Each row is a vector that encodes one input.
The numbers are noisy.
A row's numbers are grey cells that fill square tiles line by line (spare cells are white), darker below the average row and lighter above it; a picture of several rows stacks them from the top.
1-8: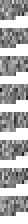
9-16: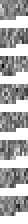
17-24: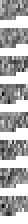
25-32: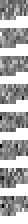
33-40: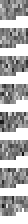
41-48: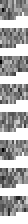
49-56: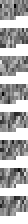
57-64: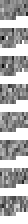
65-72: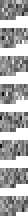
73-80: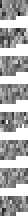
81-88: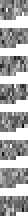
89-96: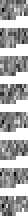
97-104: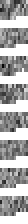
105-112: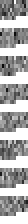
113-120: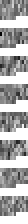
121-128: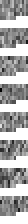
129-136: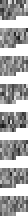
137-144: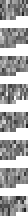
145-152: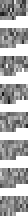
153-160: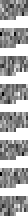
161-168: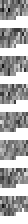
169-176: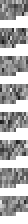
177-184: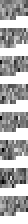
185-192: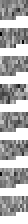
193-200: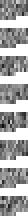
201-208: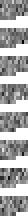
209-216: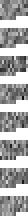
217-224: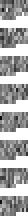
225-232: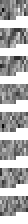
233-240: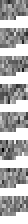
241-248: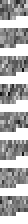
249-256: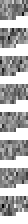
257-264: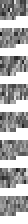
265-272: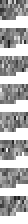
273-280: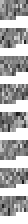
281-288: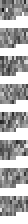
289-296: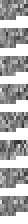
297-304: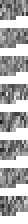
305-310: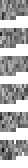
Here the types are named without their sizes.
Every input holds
either a point on a circle and a label, or a fixed value, or three true/false values.
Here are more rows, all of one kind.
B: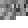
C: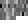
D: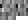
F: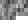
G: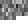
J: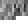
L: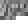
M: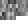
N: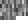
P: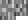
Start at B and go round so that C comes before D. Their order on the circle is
B, C, J, D, G, F, P, M, L, N.
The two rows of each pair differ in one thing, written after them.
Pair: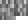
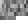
the label
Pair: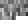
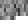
the place on the circle
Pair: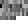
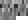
the label
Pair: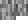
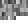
the label
